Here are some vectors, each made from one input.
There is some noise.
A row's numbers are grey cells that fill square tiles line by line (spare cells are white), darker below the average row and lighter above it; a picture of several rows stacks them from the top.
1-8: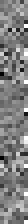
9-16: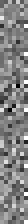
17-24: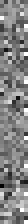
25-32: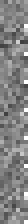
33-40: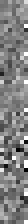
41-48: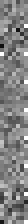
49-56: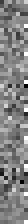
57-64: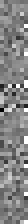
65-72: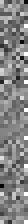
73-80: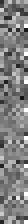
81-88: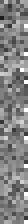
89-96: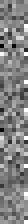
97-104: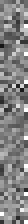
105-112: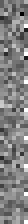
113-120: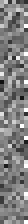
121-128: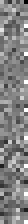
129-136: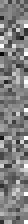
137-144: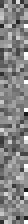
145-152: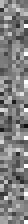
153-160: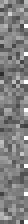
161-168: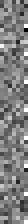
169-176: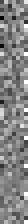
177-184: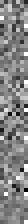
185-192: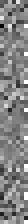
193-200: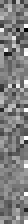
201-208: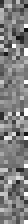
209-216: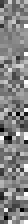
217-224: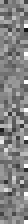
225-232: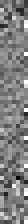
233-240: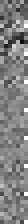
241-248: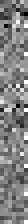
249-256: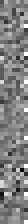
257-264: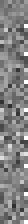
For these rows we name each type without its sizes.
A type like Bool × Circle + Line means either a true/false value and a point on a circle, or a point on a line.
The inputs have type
Circle + Tree × Tree + Unit.
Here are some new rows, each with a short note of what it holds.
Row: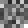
a fixed value
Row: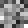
a point on a circle
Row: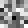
a node of each of two trees
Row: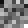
a point on a circle
